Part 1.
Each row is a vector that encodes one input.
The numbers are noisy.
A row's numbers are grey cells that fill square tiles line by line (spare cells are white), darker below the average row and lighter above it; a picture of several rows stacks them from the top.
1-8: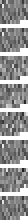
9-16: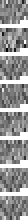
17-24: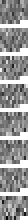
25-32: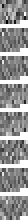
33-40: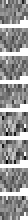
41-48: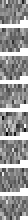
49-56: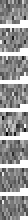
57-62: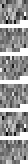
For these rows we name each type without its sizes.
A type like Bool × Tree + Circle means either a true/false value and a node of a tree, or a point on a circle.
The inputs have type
Tree + Unit.
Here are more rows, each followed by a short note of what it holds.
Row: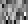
a fixed value
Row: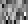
a fixed value
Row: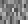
a node of a tree
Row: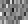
a node of a tree
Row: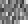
a node of a tree
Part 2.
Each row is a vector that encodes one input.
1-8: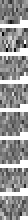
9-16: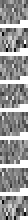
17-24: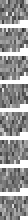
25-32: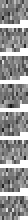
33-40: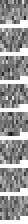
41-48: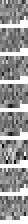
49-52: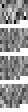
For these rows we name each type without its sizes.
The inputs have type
Tree + Unit.
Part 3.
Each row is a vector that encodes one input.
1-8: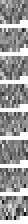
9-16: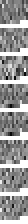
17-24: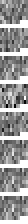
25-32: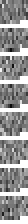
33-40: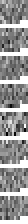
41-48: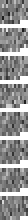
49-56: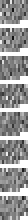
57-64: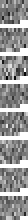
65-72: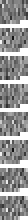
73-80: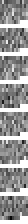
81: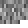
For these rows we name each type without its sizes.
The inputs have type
Tree + Unit.
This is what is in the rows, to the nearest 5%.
About 5% of them hold a fixed value. The rest hold a node of a tree.
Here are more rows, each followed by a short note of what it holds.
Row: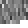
a node of a tree
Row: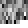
a fixed value
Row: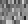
a node of a tree
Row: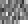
a node of a tree
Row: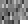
a node of a tree
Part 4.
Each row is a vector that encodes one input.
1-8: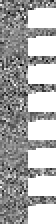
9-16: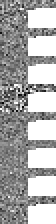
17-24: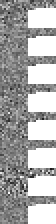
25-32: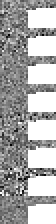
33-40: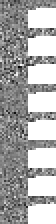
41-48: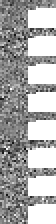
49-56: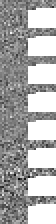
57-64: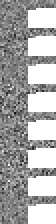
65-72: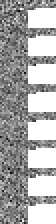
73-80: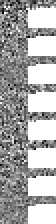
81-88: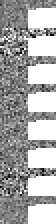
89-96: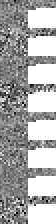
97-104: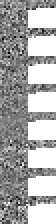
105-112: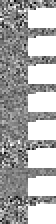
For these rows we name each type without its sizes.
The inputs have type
Circle.
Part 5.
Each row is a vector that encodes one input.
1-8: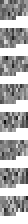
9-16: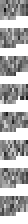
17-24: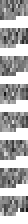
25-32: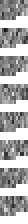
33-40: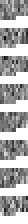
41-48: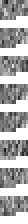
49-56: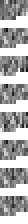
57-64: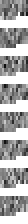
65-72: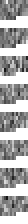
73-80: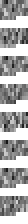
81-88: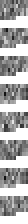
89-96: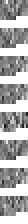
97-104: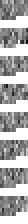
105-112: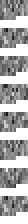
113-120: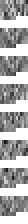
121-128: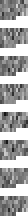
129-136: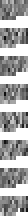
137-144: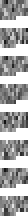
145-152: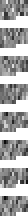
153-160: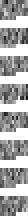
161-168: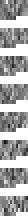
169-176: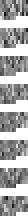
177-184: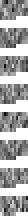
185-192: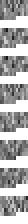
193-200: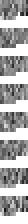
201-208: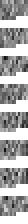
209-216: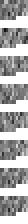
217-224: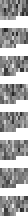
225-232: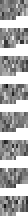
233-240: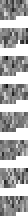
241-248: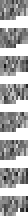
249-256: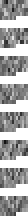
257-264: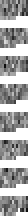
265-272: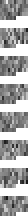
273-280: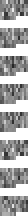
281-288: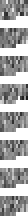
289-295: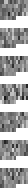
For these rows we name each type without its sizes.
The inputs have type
Circle.
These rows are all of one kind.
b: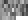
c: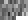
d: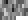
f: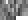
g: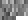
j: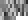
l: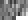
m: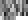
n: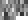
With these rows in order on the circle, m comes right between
b and j.
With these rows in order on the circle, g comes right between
f and n.
